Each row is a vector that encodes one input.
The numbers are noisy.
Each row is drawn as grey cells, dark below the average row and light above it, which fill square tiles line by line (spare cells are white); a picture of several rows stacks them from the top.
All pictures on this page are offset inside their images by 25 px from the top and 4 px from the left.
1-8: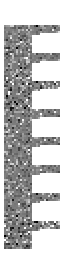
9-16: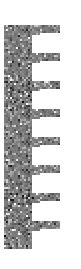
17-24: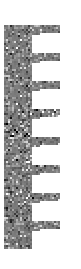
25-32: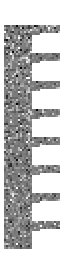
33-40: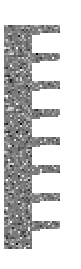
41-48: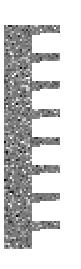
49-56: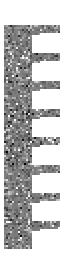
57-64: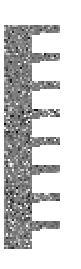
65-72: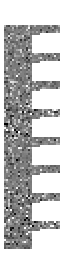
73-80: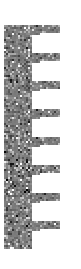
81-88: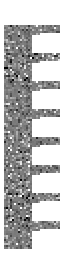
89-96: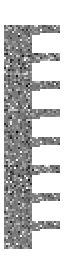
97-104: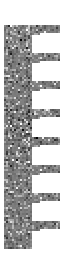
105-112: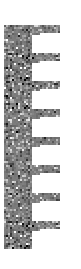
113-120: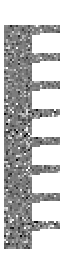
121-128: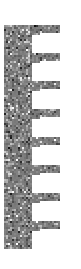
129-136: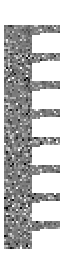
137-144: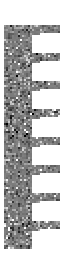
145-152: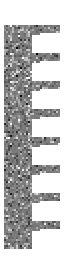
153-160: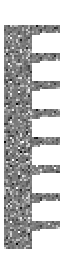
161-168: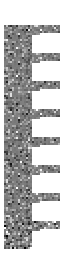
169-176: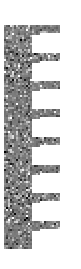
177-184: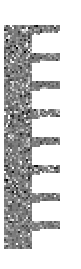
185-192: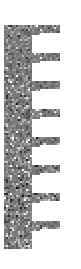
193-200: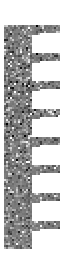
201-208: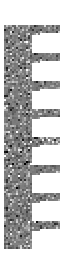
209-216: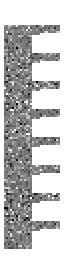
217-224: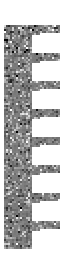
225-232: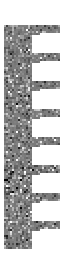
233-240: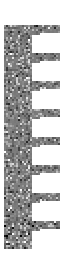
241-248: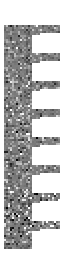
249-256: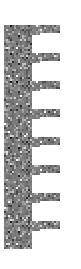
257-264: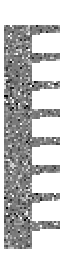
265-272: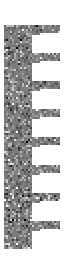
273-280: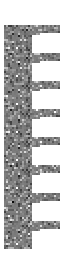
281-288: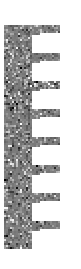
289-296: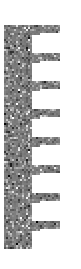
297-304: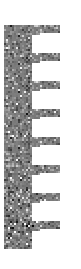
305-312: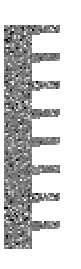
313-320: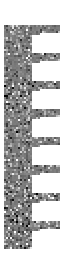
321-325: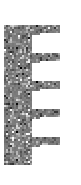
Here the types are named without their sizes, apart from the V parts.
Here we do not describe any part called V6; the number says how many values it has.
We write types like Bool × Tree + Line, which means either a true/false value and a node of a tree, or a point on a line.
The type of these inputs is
((Bool × Bool × Bool × Bool + Unit) × Label × Label + V6) × (Tree + Unit).
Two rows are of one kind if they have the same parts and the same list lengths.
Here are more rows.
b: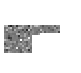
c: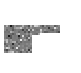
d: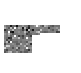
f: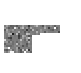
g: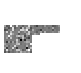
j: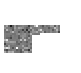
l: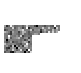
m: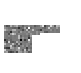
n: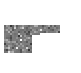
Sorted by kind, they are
b, c, j, n
d
f
g
l
m

